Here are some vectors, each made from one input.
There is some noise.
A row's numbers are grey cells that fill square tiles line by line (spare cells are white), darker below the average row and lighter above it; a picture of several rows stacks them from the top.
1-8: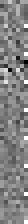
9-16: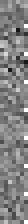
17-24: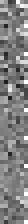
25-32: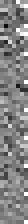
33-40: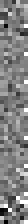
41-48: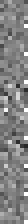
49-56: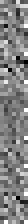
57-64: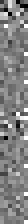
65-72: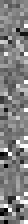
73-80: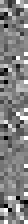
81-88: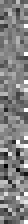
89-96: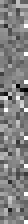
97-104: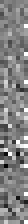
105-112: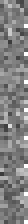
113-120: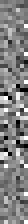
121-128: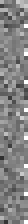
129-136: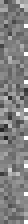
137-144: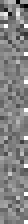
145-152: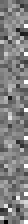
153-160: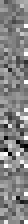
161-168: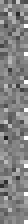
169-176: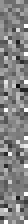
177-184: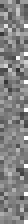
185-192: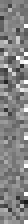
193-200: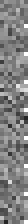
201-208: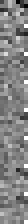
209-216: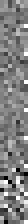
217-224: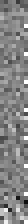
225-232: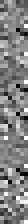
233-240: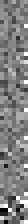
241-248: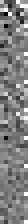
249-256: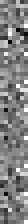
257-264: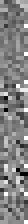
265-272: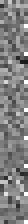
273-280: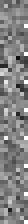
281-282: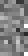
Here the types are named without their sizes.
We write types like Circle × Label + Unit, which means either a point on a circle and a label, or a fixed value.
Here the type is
((Bool × Bool × Bool + Unit) × Tree + Line) × Label.
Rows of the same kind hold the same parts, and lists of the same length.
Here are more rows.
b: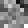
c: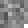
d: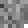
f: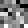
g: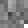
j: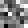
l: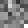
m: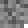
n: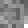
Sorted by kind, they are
b, c, l, m, n
d, g
f, j

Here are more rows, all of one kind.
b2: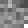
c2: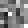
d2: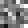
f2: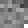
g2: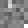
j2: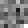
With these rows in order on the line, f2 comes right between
b2 and c2.
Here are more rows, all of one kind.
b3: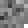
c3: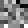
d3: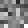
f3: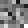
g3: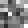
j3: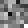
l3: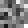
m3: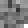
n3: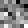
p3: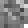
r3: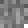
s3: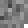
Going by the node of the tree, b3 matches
f3, g3, j3 and p3.
